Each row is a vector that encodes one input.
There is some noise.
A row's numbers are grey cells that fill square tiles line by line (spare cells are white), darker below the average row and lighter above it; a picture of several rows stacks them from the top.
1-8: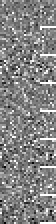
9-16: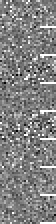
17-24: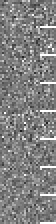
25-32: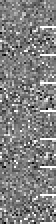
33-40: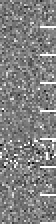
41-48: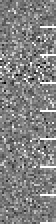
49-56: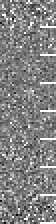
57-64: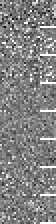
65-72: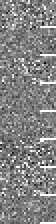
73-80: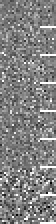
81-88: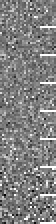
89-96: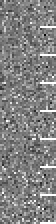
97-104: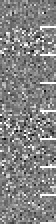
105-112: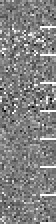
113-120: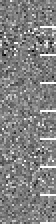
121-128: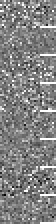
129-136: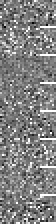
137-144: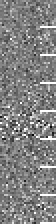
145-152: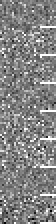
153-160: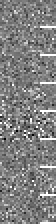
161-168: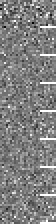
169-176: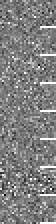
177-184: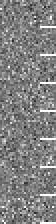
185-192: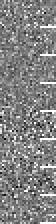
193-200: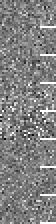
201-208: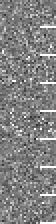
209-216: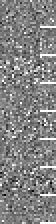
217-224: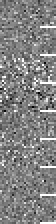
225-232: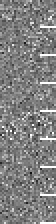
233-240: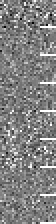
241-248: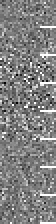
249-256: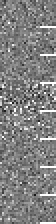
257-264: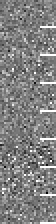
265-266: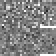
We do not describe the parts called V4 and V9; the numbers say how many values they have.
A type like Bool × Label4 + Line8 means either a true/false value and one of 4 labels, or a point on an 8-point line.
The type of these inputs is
(Bool × V9 + Line7) × Line5 + V4.
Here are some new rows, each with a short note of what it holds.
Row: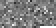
a point on a 5-point line, a true/false value and a value of V9
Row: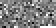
a value of V4
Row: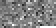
a point on a 5-point line, a true/false value and a value of V9
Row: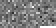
a point on a 5-point line, a true/false value and a value of V9
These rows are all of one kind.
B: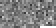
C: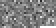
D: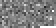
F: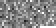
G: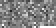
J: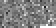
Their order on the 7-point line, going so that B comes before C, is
D, B, G, J, F, C.
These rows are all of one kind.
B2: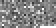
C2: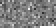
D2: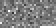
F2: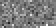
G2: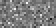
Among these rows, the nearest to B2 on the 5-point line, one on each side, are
C2 and G2.
